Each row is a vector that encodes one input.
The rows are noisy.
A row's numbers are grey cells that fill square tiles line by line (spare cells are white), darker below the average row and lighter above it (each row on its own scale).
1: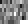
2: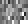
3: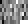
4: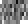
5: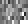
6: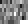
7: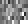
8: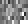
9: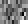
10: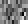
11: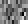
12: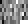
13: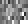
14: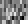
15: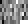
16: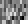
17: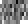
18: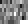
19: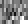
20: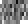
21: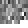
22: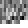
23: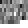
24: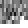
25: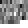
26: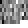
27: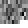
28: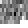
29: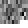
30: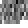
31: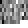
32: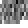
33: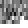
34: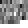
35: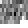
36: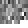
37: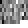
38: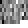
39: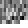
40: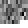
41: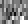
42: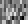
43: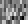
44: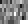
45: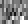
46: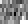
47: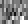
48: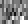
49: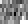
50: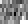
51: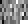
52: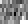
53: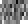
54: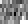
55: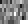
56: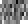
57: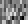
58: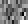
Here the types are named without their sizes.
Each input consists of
three true/false values.
